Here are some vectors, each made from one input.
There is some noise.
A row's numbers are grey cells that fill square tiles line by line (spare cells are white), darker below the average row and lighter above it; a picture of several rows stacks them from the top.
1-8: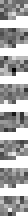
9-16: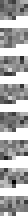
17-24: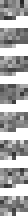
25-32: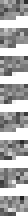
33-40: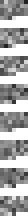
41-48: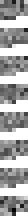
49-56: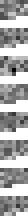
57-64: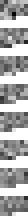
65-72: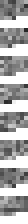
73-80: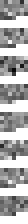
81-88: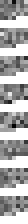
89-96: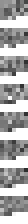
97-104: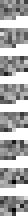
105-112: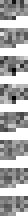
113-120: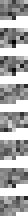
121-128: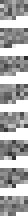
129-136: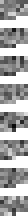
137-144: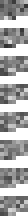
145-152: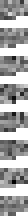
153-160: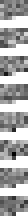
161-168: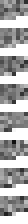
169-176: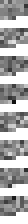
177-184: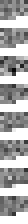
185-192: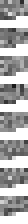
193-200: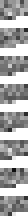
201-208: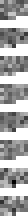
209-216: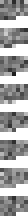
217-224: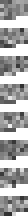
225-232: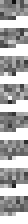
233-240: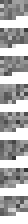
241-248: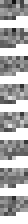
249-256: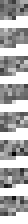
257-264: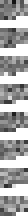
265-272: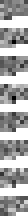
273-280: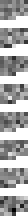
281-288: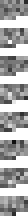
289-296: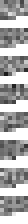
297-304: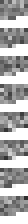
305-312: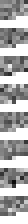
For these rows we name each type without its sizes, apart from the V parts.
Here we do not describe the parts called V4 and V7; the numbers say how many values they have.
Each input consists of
a value of V4, together with either a true/false value and a value of V7, or a list of points on a line.
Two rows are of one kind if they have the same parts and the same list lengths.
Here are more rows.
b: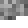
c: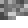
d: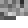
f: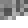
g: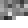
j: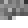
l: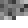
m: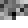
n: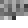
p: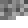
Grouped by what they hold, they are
b, j, l, n
c, d, g
f, p
m

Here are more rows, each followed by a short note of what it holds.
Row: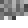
a value of V4, together with a list of two items
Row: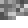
a true/false value, a value of V4 and a value of V7
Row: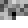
a value of V4, together with the empty list
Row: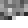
a true/false value, a value of V4 and a value of V7
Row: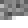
a value of V4, together with a list of one item
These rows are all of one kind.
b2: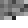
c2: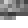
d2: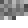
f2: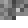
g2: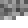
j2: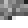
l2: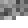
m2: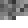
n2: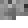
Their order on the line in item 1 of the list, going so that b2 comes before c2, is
f2, j2, m2, n2, g2, d2, l2, b2, c2.
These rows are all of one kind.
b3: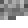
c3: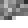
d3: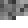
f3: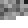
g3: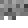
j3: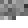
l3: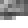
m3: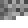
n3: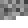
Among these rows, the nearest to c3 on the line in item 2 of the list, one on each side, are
d3 and m3.
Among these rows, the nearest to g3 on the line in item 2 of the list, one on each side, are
f3 and n3.
